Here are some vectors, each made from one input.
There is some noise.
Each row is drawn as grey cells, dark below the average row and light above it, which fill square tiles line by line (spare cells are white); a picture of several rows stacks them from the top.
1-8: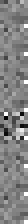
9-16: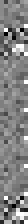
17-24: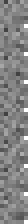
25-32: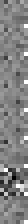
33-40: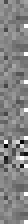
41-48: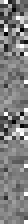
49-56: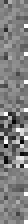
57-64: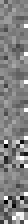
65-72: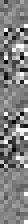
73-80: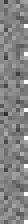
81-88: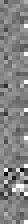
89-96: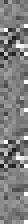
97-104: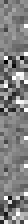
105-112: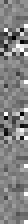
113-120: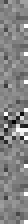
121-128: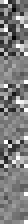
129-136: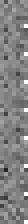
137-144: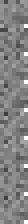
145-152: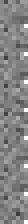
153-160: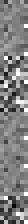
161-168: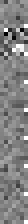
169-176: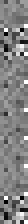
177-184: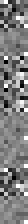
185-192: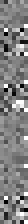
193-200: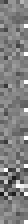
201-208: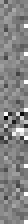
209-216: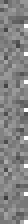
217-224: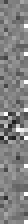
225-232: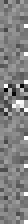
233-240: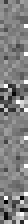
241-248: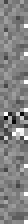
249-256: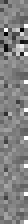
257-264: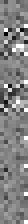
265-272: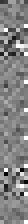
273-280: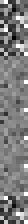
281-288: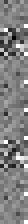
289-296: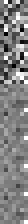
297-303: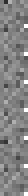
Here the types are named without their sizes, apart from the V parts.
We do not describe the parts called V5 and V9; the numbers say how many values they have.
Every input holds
either a point on each of two lines and a value of V9, or a true/false value and a value of V5.
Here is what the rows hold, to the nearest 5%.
About 80% of them hold a point on each of two lines and a value of V9. The rest hold a true/false value and a value of V5.
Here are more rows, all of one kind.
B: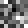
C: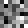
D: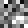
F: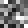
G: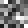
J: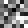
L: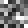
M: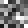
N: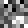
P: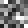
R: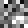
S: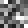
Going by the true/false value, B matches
C and N.
